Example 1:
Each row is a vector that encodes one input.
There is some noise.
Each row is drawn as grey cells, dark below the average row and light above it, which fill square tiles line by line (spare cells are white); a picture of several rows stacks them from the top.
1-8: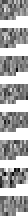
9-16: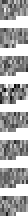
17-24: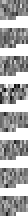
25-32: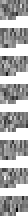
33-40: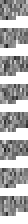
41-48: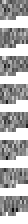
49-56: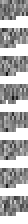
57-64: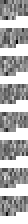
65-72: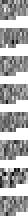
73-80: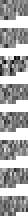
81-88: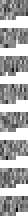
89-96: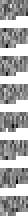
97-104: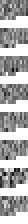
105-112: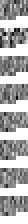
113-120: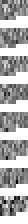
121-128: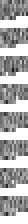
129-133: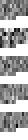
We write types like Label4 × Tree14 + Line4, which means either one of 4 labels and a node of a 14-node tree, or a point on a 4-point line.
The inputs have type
Bool × Label7 + Unit.
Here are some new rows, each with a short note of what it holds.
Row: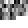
a fixed value
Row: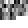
a fixed value
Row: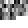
a fixed value
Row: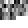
a fixed value
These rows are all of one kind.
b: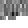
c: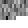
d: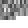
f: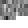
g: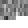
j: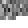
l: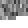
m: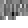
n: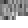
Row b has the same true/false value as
j, l and m.
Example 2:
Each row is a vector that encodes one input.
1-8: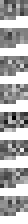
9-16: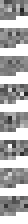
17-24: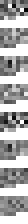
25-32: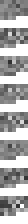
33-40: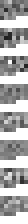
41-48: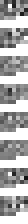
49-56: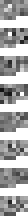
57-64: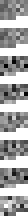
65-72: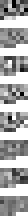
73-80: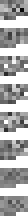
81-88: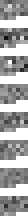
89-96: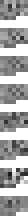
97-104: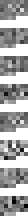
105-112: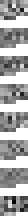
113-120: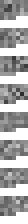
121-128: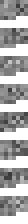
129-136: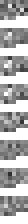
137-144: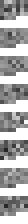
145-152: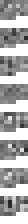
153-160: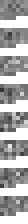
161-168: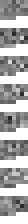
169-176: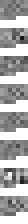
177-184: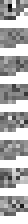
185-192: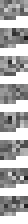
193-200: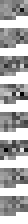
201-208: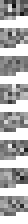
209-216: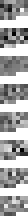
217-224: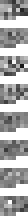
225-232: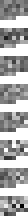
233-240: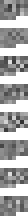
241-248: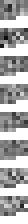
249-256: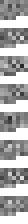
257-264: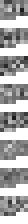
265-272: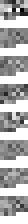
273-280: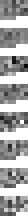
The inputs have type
Bool × Line6.
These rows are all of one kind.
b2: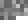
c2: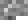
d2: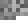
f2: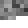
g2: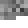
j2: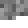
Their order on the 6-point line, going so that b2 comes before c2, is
b2, d2, c2, j2, g2, f2.
